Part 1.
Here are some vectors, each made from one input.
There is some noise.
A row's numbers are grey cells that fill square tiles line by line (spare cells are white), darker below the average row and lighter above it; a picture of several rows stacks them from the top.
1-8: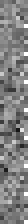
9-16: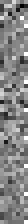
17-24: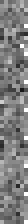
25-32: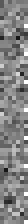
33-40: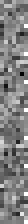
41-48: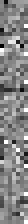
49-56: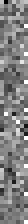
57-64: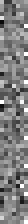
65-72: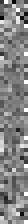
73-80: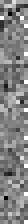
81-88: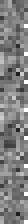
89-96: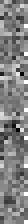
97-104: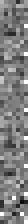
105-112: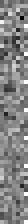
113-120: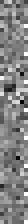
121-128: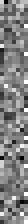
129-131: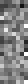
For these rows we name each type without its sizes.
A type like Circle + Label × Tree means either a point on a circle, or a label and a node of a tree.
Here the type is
Bool × Bool × Bool × Bool + List(Line).
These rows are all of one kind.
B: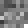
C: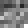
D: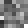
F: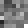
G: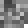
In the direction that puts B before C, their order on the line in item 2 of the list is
B, F, G, D, C.
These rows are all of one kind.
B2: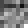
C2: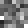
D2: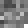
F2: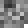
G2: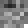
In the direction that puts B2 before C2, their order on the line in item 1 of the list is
G2, B2, F2, C2, D2.
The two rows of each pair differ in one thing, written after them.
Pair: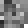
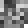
the place on the line in item 2 of the list
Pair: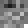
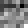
the place on the line in item 2 of the list
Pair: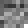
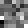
the place on the line in item 2 of the list
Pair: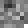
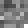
the place on the line in item 2 of the list
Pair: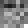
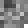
the place on the line in item 1 of the list
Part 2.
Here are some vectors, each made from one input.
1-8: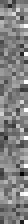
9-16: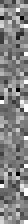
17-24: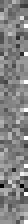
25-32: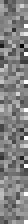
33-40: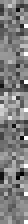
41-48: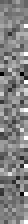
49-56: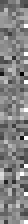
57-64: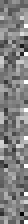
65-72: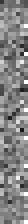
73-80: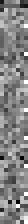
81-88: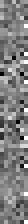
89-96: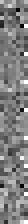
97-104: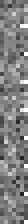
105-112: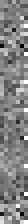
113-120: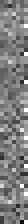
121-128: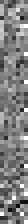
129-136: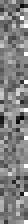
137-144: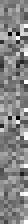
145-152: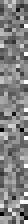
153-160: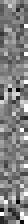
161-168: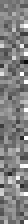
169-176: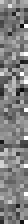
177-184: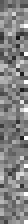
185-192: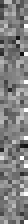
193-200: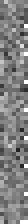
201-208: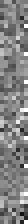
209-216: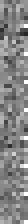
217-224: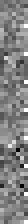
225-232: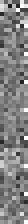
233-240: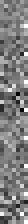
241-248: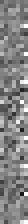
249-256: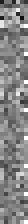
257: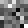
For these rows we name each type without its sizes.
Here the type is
List(Line).
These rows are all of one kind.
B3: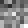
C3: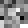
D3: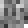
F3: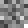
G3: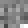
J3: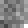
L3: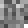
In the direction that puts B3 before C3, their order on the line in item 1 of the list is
J3, B3, F3, C3, L3, D3, G3.
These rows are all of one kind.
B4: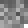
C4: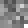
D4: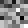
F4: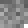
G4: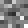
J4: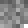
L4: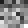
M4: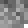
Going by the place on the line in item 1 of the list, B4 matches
F4 and J4.
